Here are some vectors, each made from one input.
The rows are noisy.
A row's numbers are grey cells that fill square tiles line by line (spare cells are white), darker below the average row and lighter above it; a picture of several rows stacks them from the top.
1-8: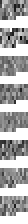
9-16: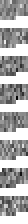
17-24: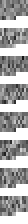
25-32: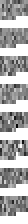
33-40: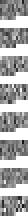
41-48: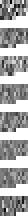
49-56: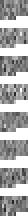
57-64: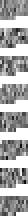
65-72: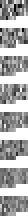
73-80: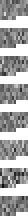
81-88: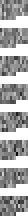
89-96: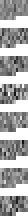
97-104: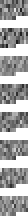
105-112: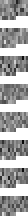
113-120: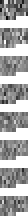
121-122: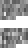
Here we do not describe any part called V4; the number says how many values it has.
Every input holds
a value of V4, together with either a point on a 6-point line, or a list of up to two points on a 5-point line.
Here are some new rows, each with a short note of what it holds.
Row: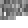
a value of V4, together with a list of two items
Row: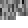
a value of V4, together with a list of two items
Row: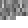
a value of V4, together with a list of two items
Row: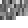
a point on a 6-point line and a value of V4
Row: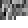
a value of V4, together with the empty list
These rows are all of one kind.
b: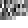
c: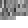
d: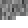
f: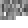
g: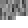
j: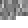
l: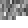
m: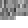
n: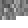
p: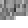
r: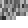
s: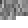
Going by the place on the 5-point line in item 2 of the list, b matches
g, l, n and r.
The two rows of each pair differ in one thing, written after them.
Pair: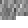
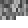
the value of V4
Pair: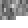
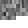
the value of V4
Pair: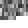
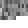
the place on the 5-point line in item 1 of the list
